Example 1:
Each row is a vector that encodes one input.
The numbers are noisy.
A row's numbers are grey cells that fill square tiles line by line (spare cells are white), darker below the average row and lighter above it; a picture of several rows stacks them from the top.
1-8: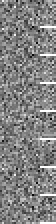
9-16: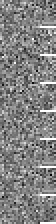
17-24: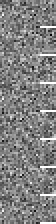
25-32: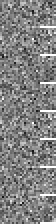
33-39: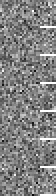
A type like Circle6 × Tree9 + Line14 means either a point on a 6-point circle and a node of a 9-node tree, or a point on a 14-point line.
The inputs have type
Circle8.
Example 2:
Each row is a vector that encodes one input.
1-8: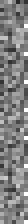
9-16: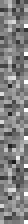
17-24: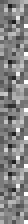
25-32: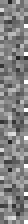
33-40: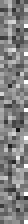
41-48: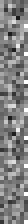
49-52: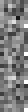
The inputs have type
Circle8.
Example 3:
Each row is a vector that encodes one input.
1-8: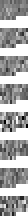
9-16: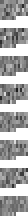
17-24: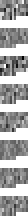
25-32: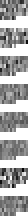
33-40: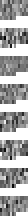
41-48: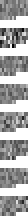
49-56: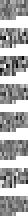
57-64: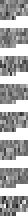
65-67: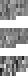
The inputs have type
Tree13.
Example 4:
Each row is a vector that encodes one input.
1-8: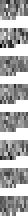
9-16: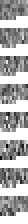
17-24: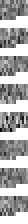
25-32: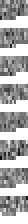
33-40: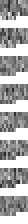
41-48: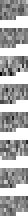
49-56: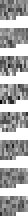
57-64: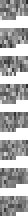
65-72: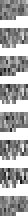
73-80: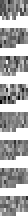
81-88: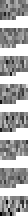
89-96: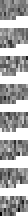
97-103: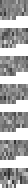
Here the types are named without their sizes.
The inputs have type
Circle.
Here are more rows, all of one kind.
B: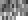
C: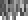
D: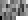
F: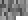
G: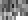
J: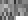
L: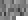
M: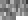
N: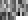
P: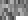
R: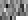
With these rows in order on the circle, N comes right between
C and J.
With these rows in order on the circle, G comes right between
B and R.
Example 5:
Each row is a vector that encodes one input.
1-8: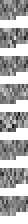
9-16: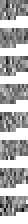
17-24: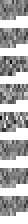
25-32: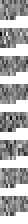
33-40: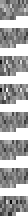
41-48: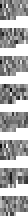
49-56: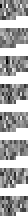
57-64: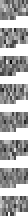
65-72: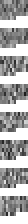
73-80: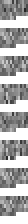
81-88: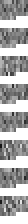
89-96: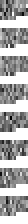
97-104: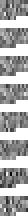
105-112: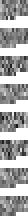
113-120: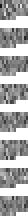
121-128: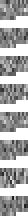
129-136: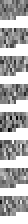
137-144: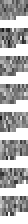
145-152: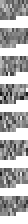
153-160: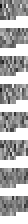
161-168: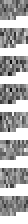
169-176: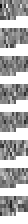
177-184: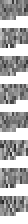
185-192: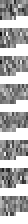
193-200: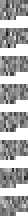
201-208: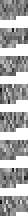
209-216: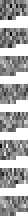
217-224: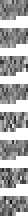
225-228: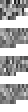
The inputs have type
Label10.
